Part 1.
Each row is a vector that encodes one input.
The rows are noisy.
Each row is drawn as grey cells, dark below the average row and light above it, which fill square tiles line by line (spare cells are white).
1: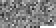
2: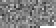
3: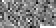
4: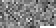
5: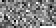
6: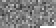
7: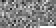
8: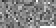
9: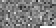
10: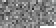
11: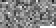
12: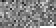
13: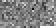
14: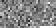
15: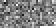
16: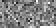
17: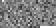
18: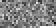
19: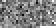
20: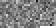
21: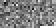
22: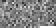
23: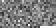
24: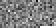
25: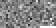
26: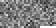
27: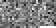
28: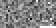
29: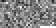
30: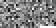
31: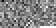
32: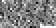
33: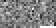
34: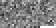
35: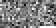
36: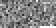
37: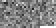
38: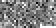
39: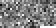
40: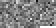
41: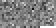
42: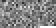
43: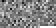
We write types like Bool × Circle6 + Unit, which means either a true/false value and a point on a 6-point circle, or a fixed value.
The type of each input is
Bool × Line6.
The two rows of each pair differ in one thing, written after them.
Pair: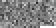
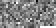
the place on the 6-point line
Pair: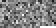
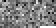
the place on the 6-point line
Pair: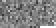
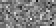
the place on the 6-point line
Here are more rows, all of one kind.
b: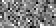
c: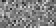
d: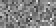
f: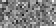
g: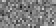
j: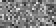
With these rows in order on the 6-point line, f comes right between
d and g.
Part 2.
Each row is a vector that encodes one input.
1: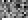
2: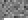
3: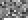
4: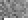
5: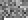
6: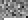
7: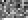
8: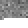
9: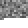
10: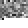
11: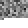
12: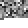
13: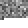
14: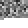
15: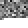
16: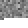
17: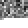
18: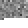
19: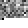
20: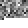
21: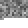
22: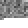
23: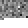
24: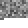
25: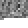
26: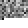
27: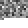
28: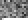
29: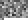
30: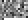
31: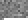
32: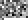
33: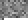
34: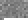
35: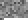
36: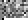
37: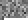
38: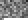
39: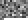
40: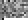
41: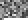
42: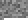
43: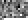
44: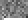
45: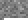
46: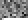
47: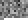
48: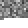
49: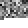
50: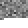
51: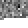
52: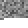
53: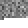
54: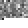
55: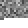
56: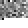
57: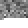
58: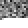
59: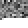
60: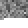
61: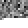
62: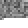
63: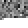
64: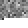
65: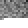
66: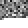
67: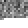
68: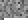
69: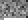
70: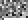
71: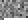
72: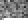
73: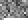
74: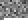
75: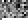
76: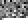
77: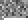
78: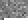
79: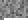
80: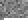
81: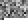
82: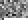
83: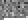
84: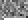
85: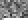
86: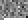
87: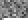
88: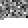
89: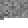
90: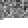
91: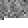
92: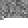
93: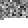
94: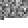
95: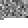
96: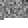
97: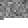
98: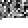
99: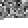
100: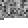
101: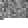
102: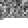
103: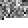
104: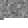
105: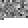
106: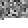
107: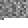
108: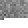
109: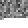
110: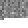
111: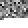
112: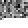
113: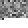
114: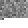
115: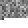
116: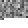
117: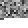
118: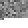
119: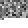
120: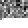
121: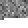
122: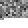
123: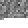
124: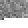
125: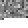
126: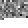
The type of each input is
Label6 × Line4 × Line12.
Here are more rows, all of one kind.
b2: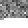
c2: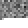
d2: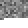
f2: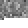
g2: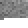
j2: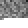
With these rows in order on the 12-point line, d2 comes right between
c2 and j2.
